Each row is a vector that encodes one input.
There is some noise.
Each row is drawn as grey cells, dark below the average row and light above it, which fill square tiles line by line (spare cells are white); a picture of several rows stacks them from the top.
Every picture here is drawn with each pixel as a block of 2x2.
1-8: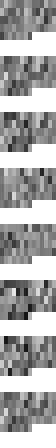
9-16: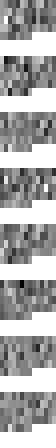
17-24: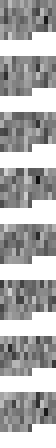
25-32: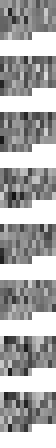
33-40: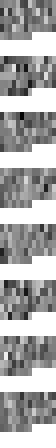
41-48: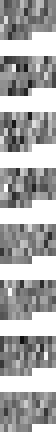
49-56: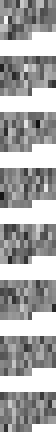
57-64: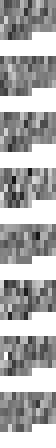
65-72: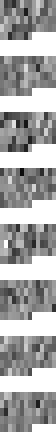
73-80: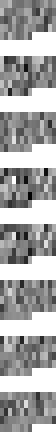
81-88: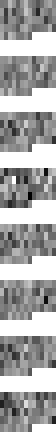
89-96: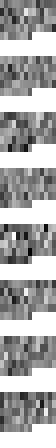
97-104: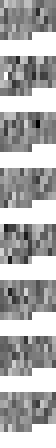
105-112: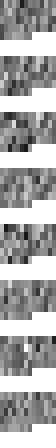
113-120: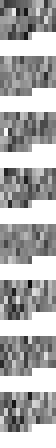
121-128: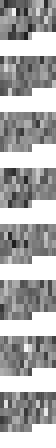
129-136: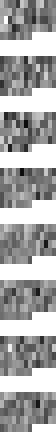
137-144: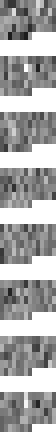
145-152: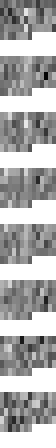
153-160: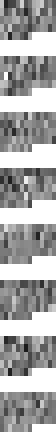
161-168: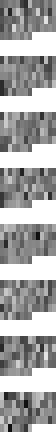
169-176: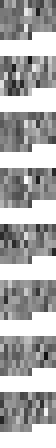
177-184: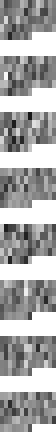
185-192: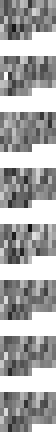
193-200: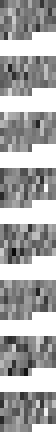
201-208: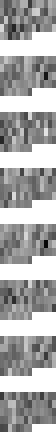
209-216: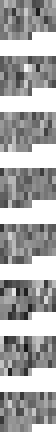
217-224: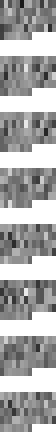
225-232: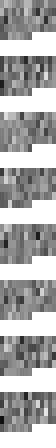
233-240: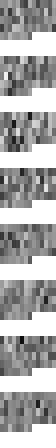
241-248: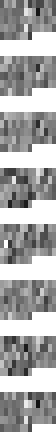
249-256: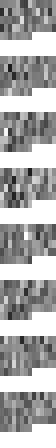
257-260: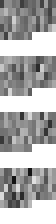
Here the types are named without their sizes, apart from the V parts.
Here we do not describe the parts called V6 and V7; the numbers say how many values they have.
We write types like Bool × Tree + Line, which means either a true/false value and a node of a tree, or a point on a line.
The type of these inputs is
(Bool × V7 + Unit) × Line × V6 + Tree.
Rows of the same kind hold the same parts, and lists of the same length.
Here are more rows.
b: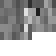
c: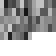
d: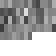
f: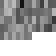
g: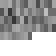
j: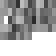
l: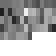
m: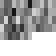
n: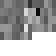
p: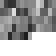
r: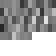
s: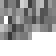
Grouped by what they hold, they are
b, f, n
c, j, m, p, s
d, g, l, r

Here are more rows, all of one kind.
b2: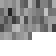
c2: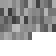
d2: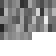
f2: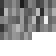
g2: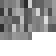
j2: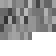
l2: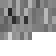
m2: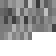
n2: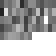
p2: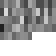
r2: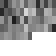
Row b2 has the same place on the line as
c2, j2, l2 and m2.
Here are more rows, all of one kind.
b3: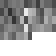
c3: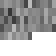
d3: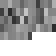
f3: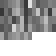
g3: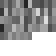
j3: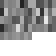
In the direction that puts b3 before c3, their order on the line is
b3, d3, c3, f3, g3, j3.
